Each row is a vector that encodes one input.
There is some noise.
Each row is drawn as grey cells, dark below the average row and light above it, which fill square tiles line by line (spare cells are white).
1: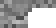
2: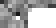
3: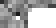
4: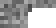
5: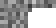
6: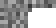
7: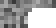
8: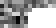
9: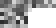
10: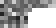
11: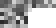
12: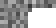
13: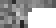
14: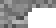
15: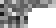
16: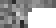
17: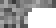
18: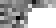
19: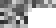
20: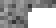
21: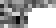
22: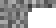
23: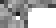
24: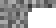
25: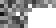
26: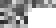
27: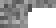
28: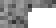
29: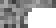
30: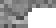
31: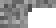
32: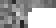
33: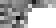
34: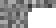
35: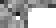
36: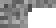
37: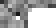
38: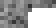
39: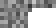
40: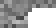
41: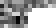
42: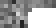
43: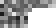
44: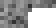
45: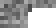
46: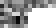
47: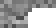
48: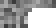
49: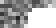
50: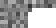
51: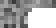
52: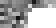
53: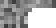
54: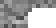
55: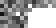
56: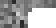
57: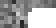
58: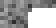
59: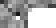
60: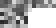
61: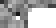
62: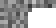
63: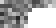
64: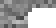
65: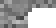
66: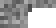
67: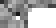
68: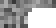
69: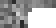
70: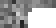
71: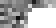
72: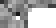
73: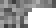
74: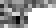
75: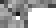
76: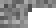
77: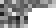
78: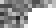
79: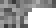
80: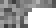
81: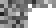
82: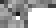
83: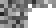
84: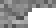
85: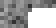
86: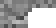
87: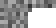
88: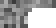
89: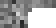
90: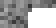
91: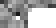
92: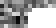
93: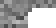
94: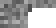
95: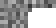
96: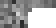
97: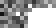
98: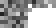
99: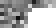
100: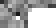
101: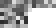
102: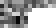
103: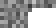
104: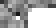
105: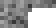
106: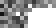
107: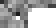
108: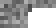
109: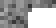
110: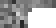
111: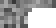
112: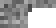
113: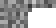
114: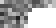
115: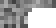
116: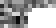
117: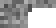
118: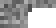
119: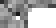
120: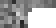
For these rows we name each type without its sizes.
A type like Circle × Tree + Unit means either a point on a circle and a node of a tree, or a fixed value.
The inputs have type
Bool × (Circle + Unit).
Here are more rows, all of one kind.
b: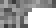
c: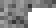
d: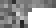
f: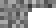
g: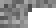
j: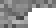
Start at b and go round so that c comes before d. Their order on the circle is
b, j, g, f, c, d.
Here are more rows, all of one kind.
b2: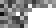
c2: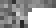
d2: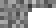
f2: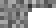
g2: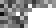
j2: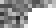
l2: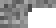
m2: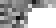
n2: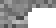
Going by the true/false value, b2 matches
g2, j2 and m2.
